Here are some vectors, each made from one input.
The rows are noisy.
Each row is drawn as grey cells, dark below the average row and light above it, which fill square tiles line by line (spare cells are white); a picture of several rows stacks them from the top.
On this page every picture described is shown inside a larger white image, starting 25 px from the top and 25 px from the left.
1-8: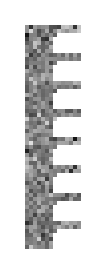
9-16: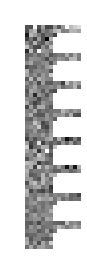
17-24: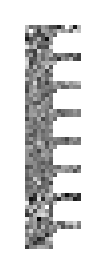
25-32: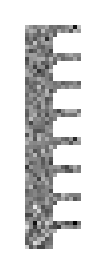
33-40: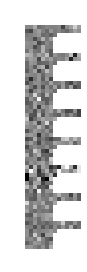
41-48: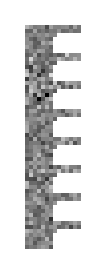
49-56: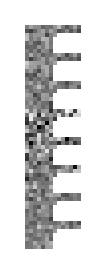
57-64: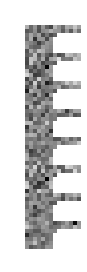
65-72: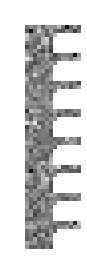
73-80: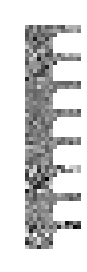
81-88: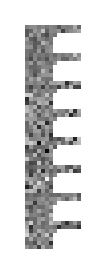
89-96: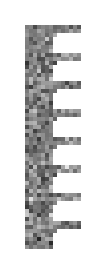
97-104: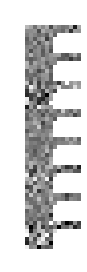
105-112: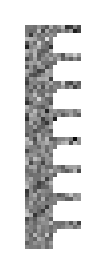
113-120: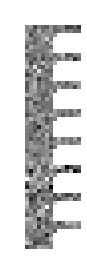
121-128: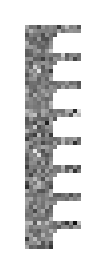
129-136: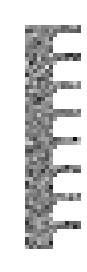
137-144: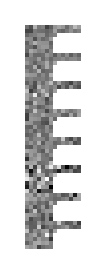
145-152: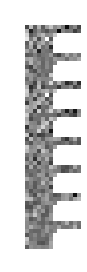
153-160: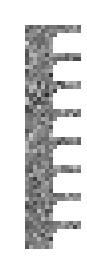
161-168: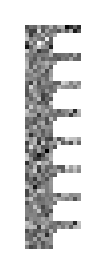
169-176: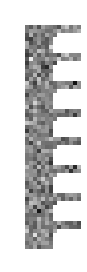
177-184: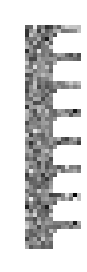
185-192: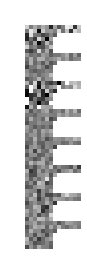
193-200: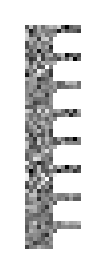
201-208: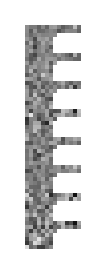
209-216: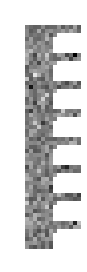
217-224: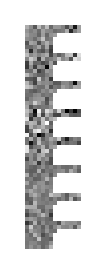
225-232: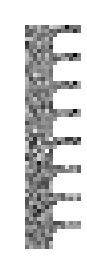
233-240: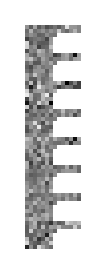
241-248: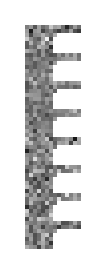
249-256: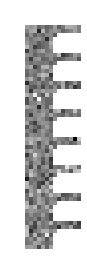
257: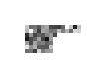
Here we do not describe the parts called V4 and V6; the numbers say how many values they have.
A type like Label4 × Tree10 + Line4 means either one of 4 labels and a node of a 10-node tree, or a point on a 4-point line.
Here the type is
Bool × (Tree7 × V6 + Unit) × V4.
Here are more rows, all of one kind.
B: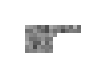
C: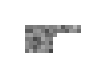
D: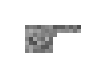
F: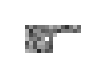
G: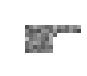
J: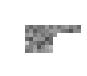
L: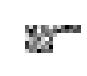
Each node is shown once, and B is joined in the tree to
C, D and J.
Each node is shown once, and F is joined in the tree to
C.
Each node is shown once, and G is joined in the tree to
J.
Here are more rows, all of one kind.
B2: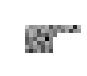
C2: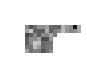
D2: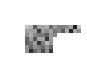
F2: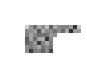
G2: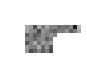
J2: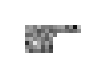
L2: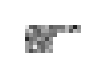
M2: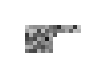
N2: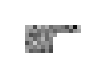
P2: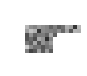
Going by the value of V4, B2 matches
D2, F2 and L2.
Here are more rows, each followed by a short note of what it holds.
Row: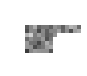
a node of a 7-node tree, a true/false value, a value of V4 and a value of V6
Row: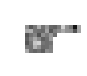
a true/false value and a value of V4
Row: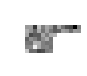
a true/false value and a value of V4
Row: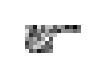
a true/false value and a value of V4
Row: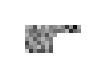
a true/false value and a value of V4
